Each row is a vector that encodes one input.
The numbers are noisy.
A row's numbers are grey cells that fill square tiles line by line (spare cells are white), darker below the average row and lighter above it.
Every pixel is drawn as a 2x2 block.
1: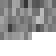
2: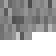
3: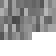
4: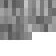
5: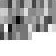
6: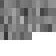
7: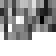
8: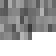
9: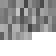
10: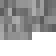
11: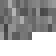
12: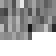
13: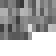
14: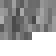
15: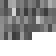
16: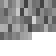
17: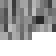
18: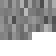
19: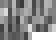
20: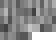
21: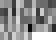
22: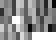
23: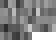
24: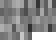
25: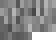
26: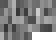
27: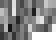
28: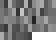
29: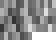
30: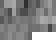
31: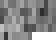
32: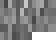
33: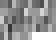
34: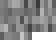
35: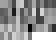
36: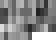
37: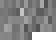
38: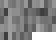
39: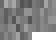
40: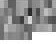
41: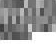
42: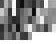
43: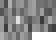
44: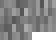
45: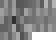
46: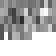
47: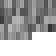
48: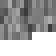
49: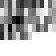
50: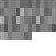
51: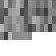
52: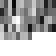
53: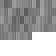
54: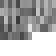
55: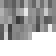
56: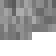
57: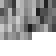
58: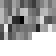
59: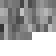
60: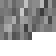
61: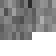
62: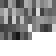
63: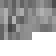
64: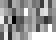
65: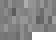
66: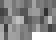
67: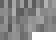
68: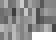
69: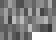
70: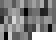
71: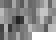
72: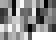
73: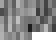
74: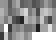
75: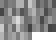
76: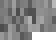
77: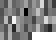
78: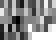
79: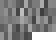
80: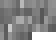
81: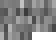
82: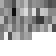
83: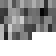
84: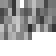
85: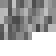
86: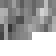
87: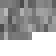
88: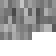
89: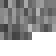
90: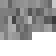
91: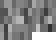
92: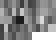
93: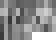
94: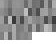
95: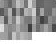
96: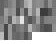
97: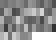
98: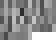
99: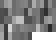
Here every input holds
a node of a 7-node tree, together with either a point on a 4-point line, or a point on a 6-point line.
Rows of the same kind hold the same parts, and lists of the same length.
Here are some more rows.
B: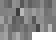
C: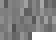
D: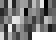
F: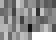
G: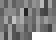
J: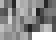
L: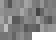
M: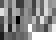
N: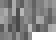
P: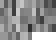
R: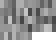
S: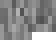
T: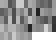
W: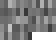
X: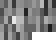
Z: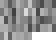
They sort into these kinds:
B, C, D, F, G, J, L, N, P, W, X, Z
M, R, S, T

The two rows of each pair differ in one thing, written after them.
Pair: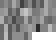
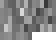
the node of the tree
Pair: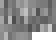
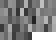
the node of the tree
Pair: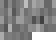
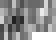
the node of the tree
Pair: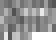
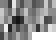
the place on the 6-point line
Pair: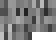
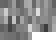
the place on the 6-point line
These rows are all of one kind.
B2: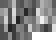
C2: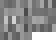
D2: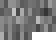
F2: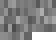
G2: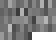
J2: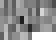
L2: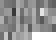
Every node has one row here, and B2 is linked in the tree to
C2.
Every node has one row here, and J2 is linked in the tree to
D2.
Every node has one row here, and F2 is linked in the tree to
G2 and L2.
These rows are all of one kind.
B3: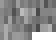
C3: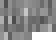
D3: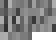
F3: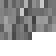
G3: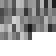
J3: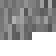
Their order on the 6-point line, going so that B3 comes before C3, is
B3, J3, F3, G3, C3, D3.
